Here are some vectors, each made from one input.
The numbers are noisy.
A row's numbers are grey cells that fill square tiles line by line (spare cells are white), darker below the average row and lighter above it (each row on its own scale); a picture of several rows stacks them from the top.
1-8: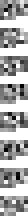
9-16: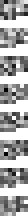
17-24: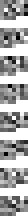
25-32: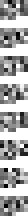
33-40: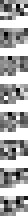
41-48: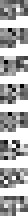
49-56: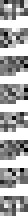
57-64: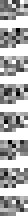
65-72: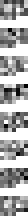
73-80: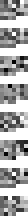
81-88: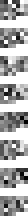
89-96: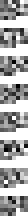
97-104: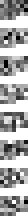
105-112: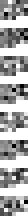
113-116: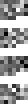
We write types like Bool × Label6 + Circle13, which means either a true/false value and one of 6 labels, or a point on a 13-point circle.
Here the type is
List2(Bool × Line5).
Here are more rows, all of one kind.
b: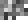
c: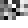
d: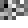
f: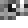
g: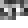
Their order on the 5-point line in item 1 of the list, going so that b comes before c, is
g, b, f, c, d.
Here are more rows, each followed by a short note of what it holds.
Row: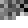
the empty list
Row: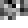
a list of two items
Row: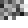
a list of two items
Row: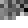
the empty list
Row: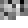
a list of two items
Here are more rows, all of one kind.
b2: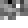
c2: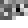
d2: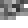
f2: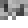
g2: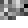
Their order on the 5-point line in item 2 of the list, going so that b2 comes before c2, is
g2, f2, b2, d2, c2.
